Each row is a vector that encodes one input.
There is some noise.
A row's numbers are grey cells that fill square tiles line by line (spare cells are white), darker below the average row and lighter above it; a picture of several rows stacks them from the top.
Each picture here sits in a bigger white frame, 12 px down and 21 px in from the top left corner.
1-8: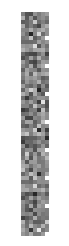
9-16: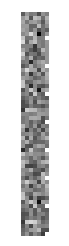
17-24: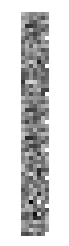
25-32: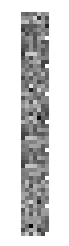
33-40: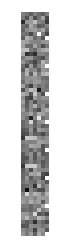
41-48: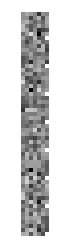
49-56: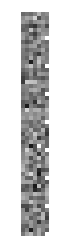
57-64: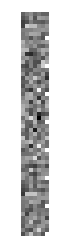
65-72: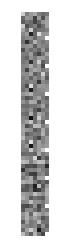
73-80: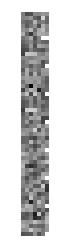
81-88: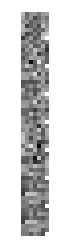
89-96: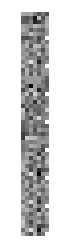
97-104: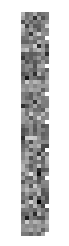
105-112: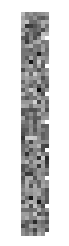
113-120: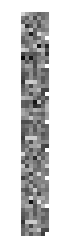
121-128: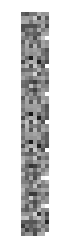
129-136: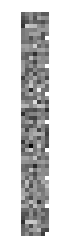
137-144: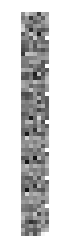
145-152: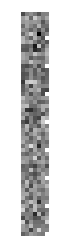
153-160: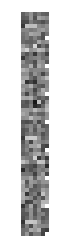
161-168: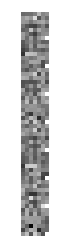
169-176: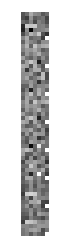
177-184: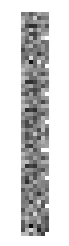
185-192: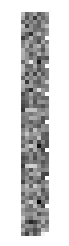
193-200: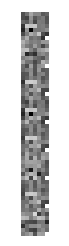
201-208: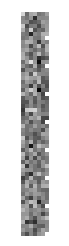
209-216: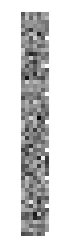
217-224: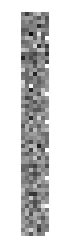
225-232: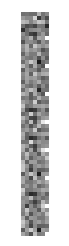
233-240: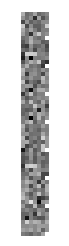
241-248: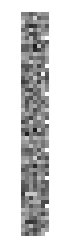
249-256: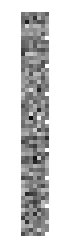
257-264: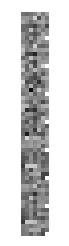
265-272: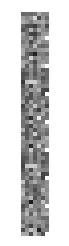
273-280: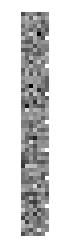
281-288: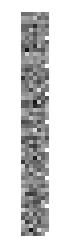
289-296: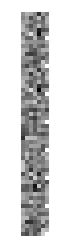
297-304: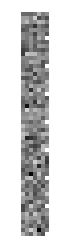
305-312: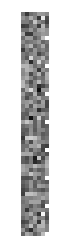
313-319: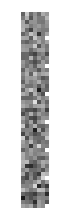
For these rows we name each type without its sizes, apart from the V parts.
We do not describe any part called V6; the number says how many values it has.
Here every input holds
a point on a line, together with either a point on a line, or a list of values of V6.
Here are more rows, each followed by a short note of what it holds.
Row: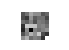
a point on a line, together with the empty list
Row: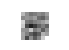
a point on a line, together with a list of one item
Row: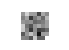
a point on each of two lines
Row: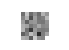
a point on each of two lines
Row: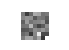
a point on a line, together with a list of two items
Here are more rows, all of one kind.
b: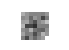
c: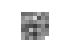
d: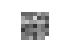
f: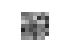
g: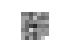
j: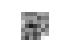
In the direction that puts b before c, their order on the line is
b, j, g, c, d, f.
